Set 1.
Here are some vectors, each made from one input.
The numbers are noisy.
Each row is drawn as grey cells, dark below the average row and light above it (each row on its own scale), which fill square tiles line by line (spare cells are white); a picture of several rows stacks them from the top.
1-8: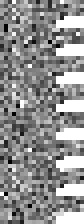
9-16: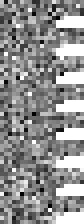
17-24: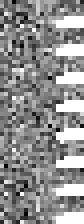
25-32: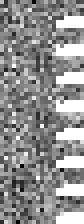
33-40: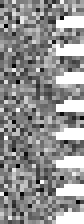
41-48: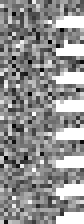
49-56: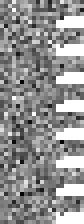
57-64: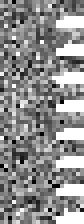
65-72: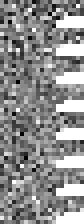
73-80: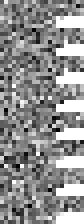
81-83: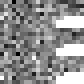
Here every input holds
four true/false values.
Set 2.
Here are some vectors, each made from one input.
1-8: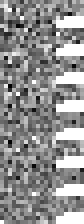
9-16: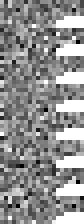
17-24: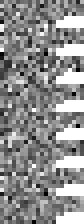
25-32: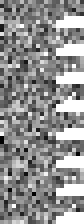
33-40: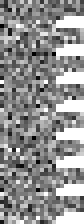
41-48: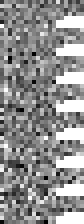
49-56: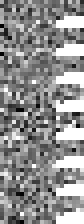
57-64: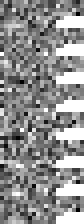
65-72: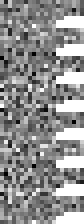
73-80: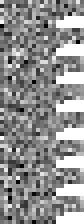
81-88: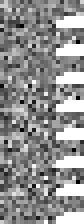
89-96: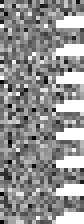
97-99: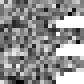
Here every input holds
three true/false values.
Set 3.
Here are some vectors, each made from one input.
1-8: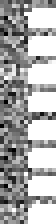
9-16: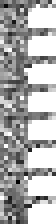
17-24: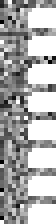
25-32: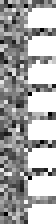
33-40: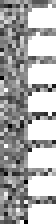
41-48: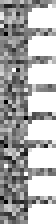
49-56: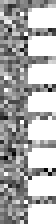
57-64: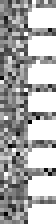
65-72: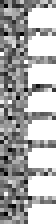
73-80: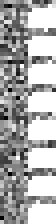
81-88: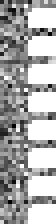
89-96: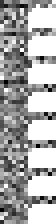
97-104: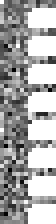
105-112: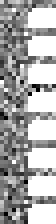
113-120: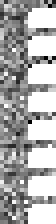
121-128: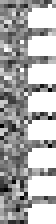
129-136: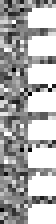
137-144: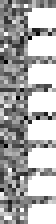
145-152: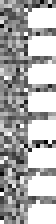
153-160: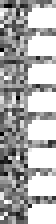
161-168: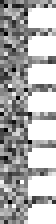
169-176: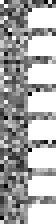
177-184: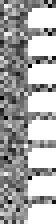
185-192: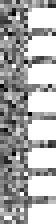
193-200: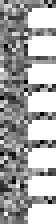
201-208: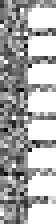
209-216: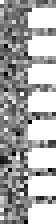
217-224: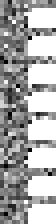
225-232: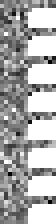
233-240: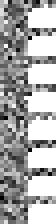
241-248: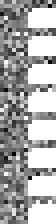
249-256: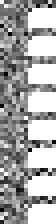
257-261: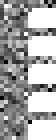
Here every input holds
a node of a 15-node tree.
